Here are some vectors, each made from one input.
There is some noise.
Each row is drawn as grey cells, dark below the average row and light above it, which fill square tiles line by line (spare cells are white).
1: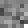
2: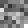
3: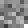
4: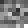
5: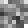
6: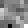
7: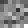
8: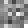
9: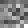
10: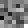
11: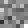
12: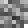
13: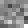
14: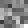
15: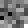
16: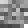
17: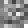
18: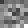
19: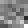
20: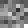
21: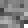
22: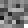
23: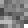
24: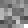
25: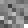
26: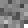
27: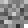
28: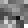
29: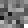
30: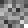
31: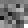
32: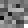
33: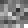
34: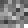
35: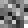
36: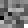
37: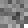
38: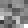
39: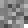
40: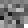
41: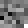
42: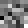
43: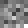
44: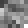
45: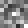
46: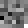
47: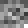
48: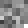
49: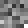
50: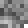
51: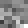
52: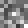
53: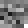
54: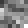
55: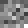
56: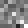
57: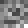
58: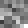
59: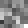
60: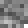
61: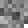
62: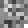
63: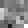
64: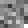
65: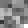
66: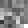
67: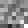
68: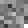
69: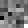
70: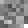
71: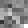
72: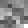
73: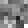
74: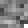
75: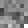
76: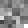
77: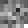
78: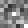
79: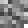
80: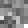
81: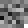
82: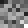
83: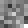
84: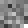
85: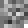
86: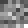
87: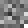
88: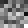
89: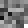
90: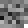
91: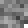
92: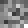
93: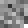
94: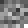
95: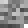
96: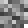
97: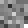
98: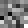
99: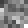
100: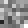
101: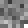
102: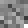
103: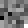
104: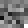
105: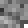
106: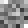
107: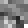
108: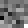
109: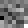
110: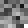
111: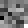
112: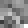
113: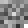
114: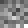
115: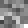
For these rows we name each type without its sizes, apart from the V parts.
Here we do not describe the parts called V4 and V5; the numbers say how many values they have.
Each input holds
a value of V5, together with either a point on a line, or three true/false values and a value of V4.
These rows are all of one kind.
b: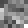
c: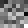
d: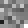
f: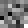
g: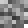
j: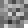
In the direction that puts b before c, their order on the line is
d, j, g, f, b, c.
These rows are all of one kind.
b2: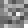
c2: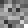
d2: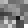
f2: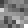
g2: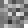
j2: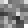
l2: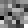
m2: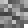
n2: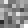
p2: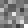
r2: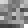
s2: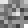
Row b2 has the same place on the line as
g2, j2, n2 and s2.
